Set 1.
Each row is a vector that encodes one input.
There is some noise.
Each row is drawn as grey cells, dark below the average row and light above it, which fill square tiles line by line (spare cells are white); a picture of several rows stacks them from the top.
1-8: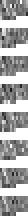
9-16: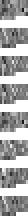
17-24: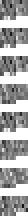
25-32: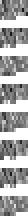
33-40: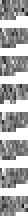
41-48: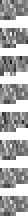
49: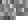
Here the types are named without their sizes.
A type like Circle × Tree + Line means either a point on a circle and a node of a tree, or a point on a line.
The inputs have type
Bool × Tree.
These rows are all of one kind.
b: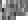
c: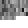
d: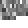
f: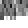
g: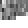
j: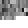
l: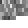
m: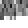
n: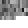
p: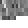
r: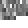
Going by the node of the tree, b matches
f, g and m.
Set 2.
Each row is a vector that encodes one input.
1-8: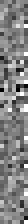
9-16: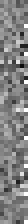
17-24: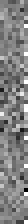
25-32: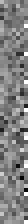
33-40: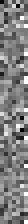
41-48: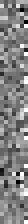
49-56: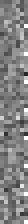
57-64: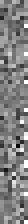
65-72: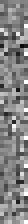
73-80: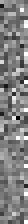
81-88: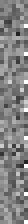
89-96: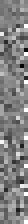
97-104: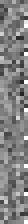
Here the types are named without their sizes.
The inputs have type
List(Circle).
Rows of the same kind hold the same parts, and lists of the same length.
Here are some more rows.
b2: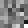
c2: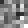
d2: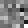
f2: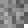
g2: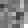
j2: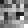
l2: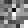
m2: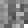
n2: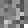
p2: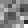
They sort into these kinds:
b2, d2, f2, m2, n2, p2
c2, g2, j2
l2

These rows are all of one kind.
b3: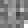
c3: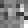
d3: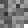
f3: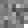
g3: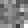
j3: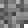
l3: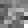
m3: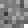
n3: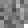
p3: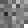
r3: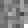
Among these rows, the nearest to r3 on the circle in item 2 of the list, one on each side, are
b3 and l3.
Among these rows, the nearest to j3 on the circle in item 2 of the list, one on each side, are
g3 and n3.
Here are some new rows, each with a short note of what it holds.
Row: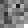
a list of two items
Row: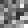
a list of two items
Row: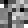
the empty list
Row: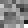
a list of one item
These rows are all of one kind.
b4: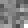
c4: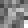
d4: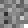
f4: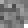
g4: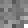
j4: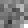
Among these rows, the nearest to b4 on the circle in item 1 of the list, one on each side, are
c4 and g4.
